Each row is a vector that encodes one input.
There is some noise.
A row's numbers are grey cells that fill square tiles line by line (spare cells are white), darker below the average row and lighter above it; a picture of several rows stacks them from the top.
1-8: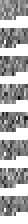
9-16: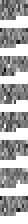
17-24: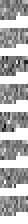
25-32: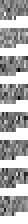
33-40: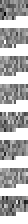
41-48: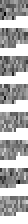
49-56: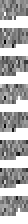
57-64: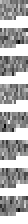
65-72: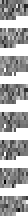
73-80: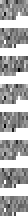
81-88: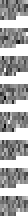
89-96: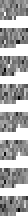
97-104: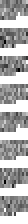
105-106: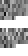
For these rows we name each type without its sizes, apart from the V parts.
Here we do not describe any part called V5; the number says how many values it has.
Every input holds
a true/false value, together with either a point on a line, or a value of V5.
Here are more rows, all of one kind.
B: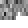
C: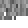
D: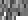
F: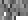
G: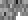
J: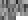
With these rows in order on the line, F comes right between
D and J.
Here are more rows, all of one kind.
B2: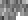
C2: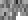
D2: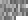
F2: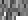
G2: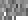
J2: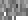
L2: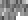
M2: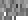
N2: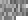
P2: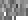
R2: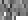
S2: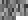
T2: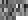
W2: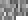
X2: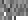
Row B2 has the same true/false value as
C2, L2, S2 and T2.
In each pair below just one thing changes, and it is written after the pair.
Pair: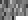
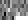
the value of V5
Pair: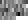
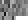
the true/false value
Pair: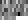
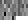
the true/false value
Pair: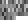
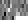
the true/false value
